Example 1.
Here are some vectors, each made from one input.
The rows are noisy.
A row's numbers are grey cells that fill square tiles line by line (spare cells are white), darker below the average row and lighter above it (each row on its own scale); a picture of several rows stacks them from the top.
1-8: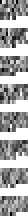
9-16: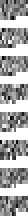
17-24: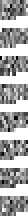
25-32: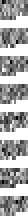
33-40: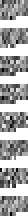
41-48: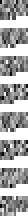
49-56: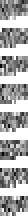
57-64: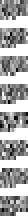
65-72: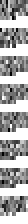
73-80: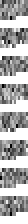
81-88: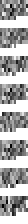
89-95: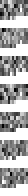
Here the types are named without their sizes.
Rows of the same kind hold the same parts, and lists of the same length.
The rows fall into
2 kinds.
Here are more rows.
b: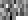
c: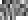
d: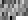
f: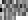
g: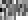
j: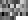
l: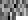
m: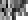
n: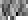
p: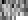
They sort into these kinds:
b, c, d, j, n
f, g, l, m, p

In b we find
a label.
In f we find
a label and a node of a tree.
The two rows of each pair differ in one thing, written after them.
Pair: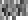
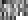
the label
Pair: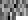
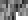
the label
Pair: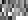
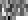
the label
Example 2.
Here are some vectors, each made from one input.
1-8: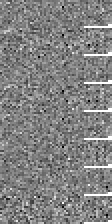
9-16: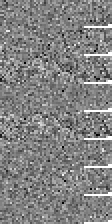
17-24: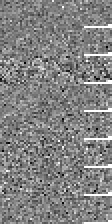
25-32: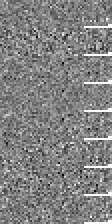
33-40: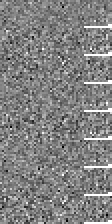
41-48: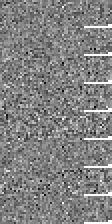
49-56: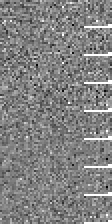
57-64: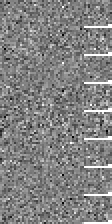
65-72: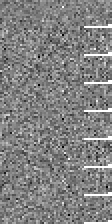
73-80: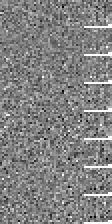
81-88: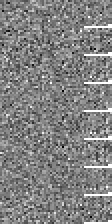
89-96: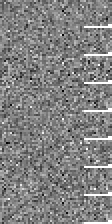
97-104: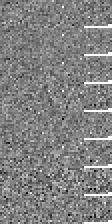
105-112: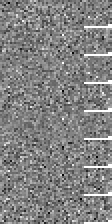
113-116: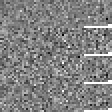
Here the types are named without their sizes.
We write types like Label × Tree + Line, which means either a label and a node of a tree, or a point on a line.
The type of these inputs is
List(Line).
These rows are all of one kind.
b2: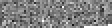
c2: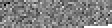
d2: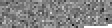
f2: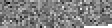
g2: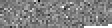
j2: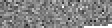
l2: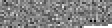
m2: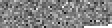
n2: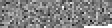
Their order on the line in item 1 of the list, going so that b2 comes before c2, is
d2, b2, c2, f2, n2, g2, l2, j2, m2.
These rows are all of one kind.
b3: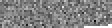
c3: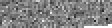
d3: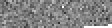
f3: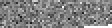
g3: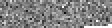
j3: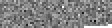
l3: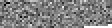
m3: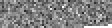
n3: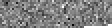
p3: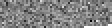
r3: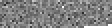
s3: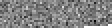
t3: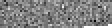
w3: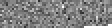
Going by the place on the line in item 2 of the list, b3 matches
f3, j3, r3 and t3.
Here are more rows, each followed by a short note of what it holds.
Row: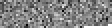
a list of two items
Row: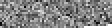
the empty list
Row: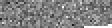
a list of two items
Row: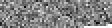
the empty list
